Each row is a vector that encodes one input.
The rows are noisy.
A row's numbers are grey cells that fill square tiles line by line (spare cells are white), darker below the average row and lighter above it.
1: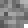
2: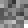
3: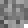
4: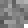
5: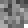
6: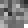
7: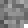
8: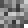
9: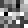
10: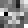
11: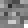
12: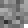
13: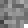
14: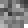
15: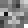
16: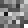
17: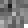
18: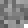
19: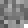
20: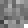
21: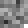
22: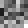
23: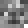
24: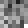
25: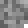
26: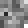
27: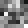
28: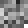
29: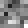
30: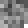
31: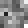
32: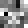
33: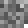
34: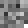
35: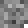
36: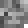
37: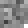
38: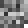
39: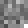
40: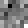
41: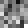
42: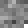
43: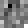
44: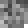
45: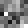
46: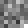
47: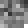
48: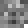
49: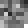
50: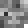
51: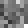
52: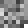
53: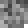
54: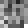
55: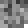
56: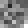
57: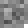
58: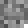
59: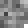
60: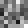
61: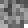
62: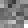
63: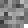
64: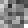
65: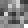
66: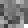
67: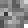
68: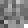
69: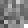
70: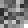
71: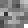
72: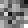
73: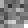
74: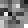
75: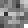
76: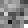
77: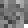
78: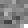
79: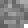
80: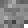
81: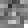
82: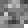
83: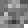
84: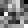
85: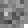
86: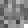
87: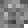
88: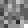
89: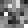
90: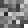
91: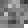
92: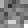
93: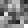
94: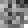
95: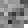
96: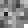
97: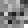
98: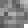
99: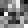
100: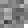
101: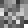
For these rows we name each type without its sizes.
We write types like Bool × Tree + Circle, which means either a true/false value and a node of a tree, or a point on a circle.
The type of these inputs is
Bool × Circle.
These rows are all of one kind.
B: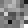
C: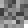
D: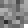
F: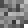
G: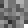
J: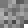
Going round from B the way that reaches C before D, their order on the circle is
B, J, F, G, C, D.
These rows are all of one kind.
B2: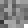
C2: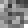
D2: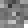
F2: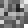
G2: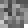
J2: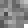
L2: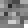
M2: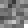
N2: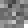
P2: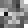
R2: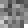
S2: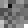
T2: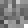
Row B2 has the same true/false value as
F2, J2, P2 and T2.
